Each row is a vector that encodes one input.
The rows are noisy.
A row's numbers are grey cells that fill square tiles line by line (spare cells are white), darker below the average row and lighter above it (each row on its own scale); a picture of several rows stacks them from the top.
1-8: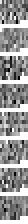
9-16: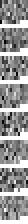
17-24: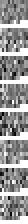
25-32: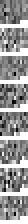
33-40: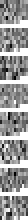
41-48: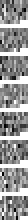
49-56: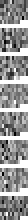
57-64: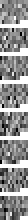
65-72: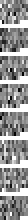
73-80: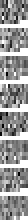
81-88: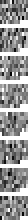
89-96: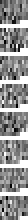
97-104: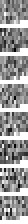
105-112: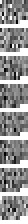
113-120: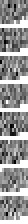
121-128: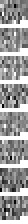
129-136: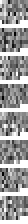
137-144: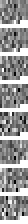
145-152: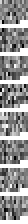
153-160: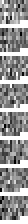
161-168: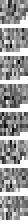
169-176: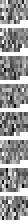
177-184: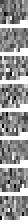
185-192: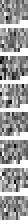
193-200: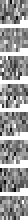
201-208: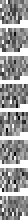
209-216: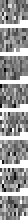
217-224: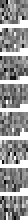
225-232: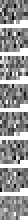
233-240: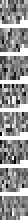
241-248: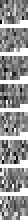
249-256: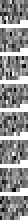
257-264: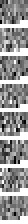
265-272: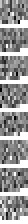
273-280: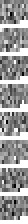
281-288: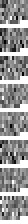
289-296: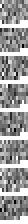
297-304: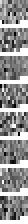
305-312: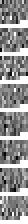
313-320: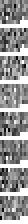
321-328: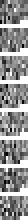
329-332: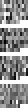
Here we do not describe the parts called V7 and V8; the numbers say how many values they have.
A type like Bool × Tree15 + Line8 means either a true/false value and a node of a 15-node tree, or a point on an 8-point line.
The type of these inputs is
Tree10 + (Tree16 + V8) × V7 + Unit.
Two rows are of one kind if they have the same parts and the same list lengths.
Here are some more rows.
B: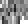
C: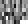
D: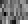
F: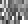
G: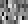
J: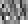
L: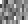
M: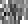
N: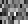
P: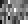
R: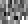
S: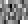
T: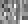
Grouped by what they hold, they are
B, J, R
C, D, F, M, N, P, S
G, T
L

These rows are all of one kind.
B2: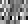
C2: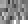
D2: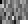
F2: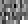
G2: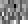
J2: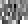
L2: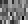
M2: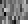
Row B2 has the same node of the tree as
G2 and M2.
